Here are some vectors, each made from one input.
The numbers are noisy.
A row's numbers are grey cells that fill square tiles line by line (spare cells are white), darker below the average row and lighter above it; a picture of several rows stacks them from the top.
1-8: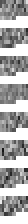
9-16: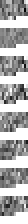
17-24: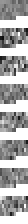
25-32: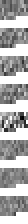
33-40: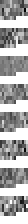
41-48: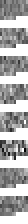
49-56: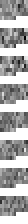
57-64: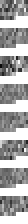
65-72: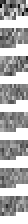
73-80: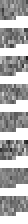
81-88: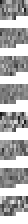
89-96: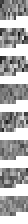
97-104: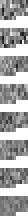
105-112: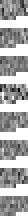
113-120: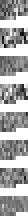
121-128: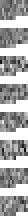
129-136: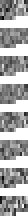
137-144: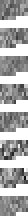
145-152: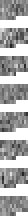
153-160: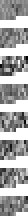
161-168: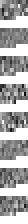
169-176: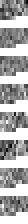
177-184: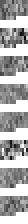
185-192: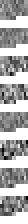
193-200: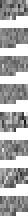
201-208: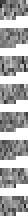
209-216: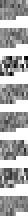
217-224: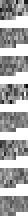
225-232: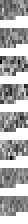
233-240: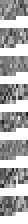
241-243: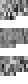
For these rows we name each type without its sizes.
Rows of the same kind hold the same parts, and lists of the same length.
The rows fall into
2 kinds.
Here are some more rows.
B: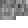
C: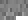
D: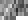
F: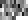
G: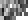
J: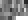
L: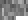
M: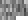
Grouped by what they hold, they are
B, C, D, G, J, L
F, M

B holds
a point on a circle.
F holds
a point on a circle and a node of a tree.
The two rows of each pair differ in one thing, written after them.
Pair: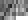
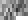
the node of the tree
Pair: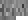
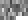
the place on the circle
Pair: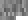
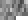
the place on the circle
